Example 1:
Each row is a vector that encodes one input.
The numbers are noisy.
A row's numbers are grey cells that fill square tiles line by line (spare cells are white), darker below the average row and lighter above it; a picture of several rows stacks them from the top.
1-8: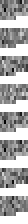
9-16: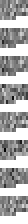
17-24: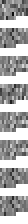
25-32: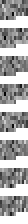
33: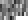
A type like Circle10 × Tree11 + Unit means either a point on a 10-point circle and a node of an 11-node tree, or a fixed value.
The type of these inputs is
Label6.
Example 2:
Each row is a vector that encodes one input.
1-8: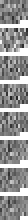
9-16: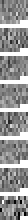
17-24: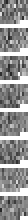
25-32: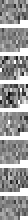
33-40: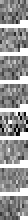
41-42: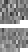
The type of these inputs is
Circle6.
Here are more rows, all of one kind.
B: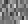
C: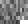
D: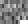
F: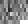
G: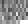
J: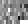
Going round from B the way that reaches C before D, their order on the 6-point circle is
B, J, G, F, C, D.
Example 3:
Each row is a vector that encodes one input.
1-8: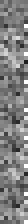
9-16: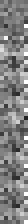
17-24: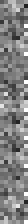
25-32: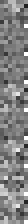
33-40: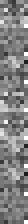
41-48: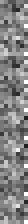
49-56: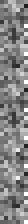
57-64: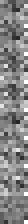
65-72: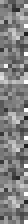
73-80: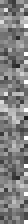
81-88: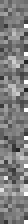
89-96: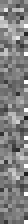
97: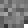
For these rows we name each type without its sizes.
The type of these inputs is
Circle.
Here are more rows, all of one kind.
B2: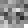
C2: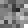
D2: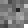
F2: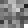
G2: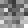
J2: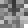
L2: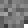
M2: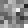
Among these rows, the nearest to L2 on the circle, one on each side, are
D2 and F2.
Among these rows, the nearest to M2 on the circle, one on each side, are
B2 and F2.
